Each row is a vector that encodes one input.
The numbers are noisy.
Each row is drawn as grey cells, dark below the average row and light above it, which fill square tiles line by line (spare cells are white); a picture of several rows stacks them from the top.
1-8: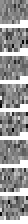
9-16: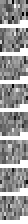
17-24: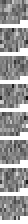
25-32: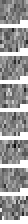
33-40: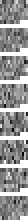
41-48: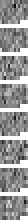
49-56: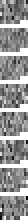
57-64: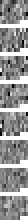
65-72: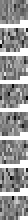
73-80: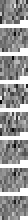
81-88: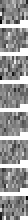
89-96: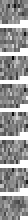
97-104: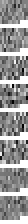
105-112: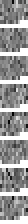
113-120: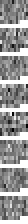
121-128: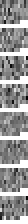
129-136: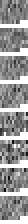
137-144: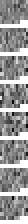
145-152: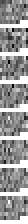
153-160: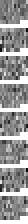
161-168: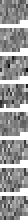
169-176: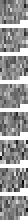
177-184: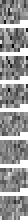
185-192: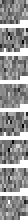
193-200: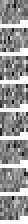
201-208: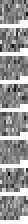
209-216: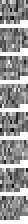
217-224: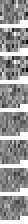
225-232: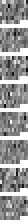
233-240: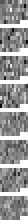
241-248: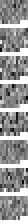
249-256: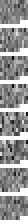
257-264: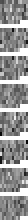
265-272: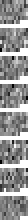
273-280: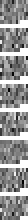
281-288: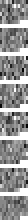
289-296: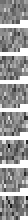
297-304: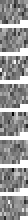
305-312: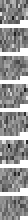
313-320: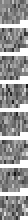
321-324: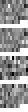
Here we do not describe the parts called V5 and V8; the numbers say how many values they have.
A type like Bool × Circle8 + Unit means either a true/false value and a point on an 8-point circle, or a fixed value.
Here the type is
Circle11 × (Line6 × (Line13 + V5) + V8).
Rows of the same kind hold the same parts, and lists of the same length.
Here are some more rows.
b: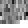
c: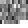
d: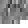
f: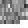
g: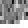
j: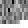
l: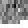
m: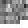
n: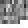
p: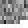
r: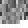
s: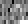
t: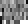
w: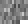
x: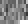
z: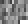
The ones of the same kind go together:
b, j, l, n, p, r, s, z
c, t
d, f, g, m, w, x

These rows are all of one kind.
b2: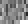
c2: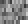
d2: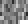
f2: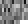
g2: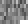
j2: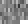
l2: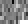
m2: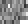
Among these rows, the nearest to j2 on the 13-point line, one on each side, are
c2 and l2.
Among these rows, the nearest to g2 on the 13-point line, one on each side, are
b2 and c2.
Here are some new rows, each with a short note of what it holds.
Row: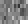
a point on an 11-point circle, a point on a 6-point line and a point on a 13-point line
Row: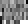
a point on an 11-point circle and a value of V8
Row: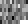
a point on an 11-point circle and a value of V8
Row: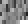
a point on an 11-point circle, a point on a 6-point line and a value of V5
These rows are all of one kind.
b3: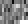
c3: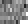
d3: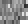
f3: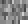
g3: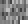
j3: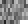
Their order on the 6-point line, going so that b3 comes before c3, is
g3, b3, f3, d3, j3, c3.
